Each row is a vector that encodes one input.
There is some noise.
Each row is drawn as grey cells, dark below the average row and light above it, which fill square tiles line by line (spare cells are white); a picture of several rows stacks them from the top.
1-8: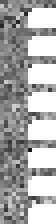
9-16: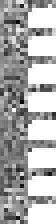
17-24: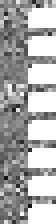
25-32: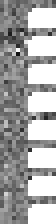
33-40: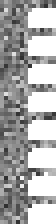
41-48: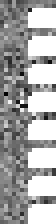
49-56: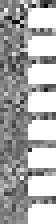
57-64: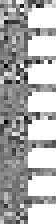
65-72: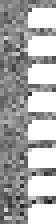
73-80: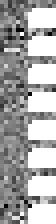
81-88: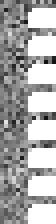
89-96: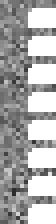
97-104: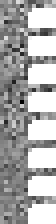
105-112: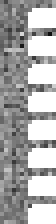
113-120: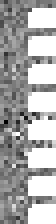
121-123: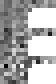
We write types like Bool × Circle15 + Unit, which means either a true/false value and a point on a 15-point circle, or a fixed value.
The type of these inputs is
Bool × Bool × Bool.
